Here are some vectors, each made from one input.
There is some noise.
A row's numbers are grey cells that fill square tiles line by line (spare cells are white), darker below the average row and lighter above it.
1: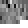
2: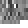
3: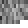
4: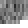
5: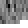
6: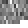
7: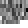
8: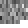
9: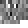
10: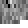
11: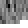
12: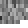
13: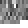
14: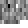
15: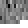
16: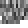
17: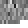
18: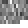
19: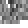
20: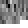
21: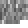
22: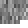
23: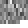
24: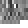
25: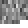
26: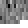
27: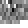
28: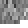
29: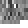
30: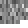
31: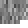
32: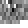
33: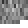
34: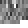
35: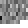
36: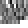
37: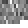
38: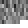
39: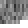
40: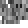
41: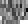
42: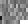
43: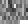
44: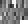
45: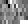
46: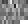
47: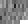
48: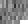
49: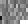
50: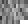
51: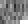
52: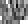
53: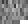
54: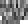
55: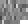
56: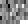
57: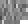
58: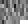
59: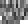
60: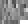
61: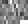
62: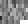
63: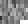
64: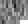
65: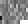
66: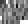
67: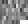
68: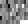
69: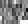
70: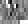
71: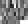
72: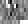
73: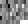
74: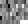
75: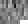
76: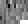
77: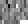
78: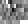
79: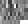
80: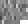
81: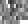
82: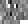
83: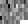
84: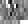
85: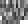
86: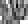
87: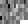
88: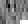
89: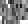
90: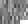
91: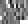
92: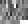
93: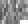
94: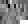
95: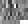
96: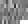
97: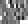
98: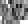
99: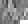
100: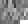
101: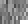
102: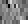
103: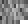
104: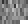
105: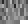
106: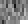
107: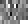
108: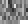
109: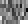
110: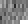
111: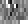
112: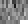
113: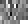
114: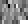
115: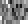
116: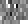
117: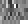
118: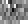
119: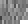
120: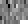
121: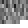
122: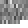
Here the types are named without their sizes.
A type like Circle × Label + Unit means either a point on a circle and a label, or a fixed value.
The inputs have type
Circle × (Circle + Tree).
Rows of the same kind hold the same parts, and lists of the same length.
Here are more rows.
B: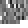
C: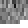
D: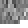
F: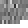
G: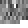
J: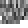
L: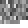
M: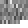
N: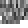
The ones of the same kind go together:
B, G, J, L, N
C, D, F, M

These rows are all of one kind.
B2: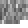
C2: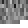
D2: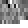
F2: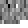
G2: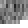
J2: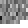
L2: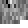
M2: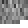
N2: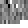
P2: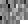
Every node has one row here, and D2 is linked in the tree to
M2 and N2.
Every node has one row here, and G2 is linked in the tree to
C2.
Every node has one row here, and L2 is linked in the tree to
M2.
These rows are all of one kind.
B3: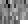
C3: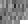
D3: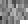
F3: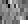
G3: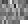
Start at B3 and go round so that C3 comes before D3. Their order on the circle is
B3, C3, D3, G3, F3.
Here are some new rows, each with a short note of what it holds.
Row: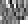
a point on each of two circles
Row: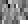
a point on a circle and a node of a tree
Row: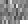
a point on a circle and a node of a tree
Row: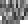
a point on each of two circles
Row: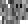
a point on each of two circles
